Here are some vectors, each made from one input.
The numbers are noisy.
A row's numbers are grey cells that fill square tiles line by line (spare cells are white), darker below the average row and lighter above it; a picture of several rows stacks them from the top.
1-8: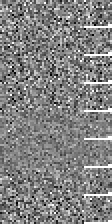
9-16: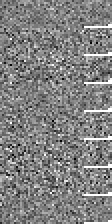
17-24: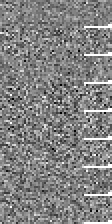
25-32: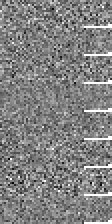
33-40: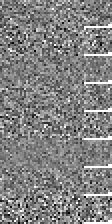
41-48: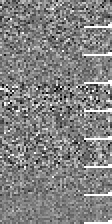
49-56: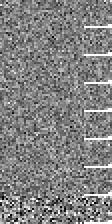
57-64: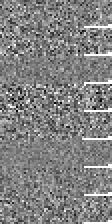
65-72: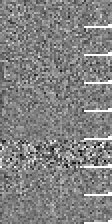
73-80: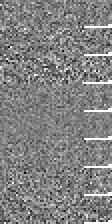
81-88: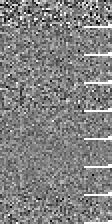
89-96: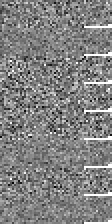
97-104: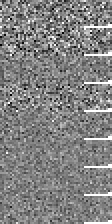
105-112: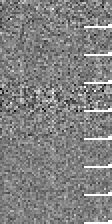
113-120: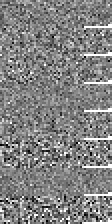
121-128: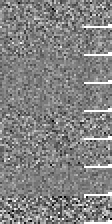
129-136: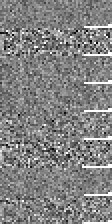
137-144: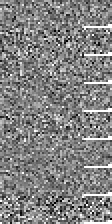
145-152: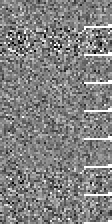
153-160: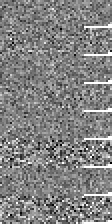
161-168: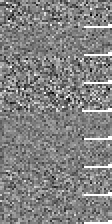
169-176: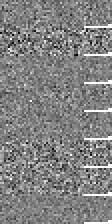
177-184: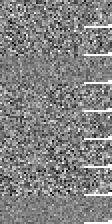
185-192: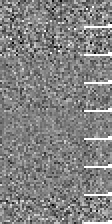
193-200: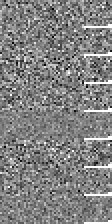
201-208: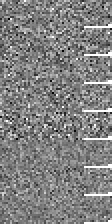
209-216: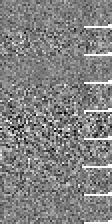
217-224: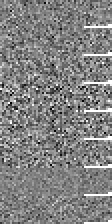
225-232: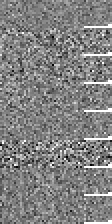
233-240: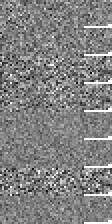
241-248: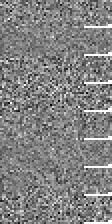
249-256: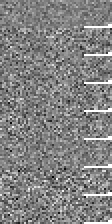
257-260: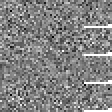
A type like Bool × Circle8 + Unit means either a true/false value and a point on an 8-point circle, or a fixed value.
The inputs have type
Circle9 × Line7 + (Circle10 + Unit) × Line5 × Tree9.
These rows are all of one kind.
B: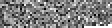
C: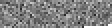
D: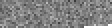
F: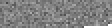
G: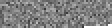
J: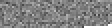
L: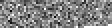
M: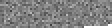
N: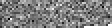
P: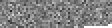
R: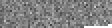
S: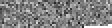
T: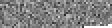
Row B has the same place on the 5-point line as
N and P.
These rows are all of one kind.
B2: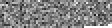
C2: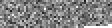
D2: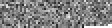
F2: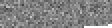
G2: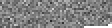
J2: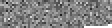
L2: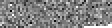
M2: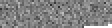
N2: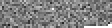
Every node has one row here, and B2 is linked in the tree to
D2 and G2.
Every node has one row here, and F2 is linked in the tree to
L2 and N2.
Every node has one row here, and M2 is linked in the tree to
G2 and J2.
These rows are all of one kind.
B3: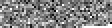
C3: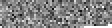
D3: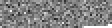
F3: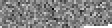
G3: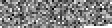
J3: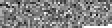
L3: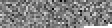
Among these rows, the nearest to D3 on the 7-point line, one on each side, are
B3 and F3.
